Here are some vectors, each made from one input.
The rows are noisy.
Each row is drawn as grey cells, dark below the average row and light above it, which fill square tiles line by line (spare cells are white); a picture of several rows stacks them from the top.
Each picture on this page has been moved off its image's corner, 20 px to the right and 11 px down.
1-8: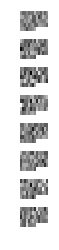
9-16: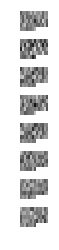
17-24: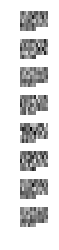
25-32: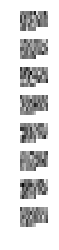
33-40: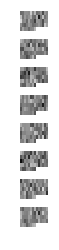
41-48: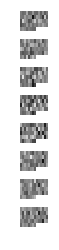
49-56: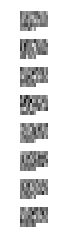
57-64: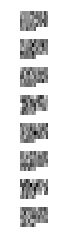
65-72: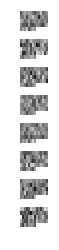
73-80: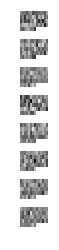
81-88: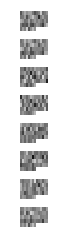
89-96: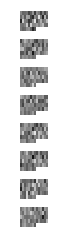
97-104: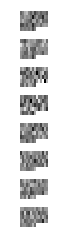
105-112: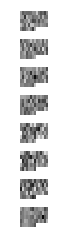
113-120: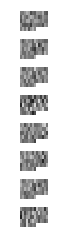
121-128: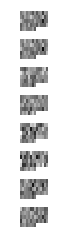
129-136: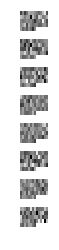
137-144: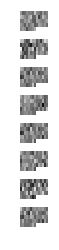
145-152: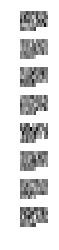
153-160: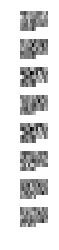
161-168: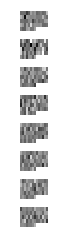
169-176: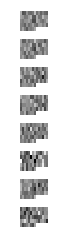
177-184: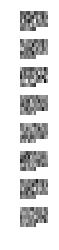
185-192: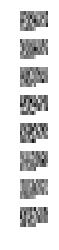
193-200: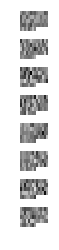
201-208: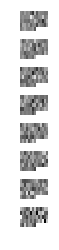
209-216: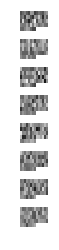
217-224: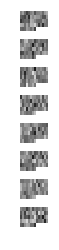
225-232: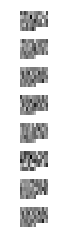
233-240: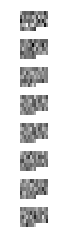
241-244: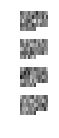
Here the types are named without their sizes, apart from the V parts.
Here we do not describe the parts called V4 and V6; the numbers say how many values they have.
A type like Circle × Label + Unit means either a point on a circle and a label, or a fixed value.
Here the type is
(Line + List(Line + V4)) × V6.
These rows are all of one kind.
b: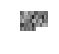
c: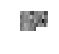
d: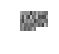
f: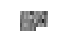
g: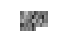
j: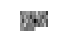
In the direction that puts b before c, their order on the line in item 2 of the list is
b, g, c, j, d, f.
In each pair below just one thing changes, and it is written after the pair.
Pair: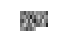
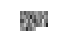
the value of V4 in item 2 of the list
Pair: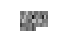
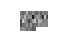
the place on the line in item 1 of the list
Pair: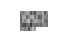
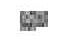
the value of V4 in item 2 of the list
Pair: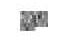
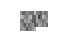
the place on the line in item 1 of the list
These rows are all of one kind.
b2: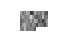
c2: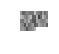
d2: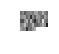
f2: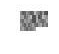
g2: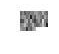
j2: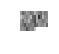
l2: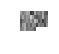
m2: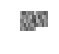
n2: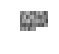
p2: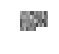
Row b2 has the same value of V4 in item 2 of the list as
f2 and l2.
